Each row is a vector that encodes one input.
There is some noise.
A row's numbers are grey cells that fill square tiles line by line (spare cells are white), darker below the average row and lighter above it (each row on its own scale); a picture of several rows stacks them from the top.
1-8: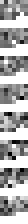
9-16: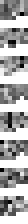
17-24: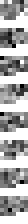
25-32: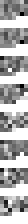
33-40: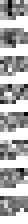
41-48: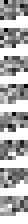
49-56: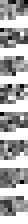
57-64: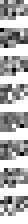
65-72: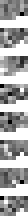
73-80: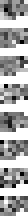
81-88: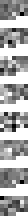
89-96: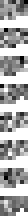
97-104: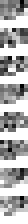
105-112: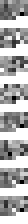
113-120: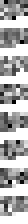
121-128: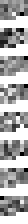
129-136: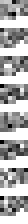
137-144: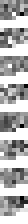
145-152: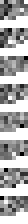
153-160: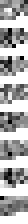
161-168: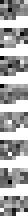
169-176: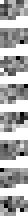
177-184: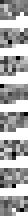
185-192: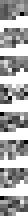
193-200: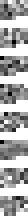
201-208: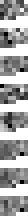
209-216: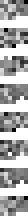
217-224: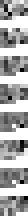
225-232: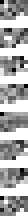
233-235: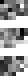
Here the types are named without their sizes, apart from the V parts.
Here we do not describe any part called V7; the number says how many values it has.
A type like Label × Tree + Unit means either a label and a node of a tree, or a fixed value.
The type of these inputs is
List(Circle) × V7.
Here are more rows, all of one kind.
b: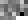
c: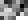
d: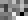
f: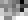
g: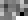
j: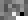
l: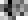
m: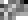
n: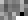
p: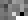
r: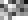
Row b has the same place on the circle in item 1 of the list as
g, l and n.
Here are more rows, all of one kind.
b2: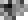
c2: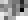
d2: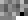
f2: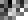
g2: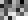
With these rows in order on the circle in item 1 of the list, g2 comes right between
d2 and f2.
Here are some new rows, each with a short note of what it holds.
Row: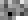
a value of V7, together with a list of two items
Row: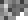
a value of V7, together with the empty list
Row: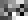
a value of V7, together with a list of one item
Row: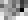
a value of V7, together with a list of one item
